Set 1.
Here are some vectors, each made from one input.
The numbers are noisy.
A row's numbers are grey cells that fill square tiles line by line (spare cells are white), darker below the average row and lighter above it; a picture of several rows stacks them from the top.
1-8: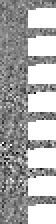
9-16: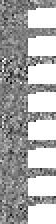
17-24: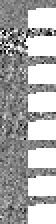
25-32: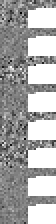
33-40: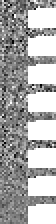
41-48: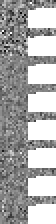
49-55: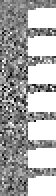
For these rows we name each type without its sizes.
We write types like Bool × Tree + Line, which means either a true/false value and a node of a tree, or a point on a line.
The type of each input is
Tree + Unit.
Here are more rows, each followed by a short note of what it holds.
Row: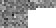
a fixed value
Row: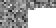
a node of a tree
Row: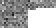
a fixed value
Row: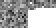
a node of a tree
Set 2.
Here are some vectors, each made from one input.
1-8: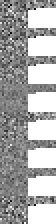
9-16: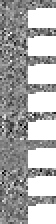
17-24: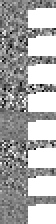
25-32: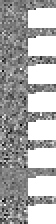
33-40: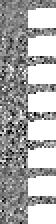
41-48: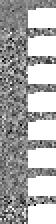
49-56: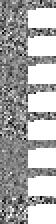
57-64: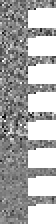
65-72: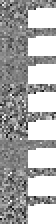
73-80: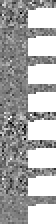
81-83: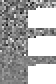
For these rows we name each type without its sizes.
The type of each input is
Circle + Unit.
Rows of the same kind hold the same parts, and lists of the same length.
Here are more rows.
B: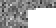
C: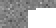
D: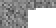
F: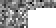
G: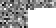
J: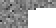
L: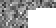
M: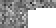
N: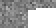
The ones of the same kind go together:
B, C, D, F, J, L, M, N
G

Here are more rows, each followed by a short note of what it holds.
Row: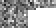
a fixed value
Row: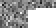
a point on a circle
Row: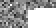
a point on a circle
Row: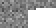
a point on a circle
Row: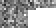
a fixed value
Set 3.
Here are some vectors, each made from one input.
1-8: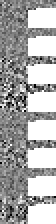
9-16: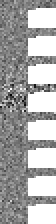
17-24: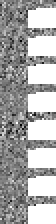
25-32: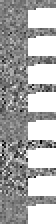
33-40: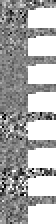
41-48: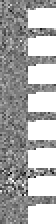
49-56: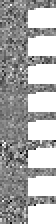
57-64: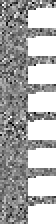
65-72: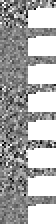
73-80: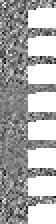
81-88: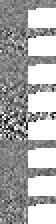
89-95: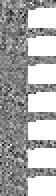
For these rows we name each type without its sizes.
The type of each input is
Circle.
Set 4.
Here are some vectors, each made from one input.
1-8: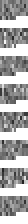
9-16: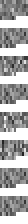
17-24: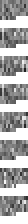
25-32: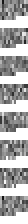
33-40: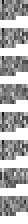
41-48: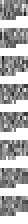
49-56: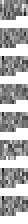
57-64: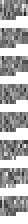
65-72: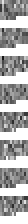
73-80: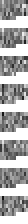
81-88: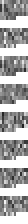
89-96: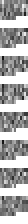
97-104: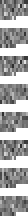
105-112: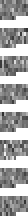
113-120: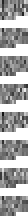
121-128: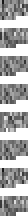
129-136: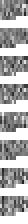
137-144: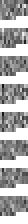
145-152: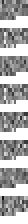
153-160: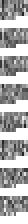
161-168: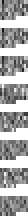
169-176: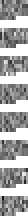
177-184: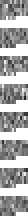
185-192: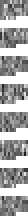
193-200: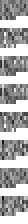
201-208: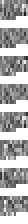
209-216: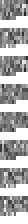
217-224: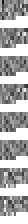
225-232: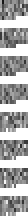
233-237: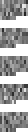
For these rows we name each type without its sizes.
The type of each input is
Line.
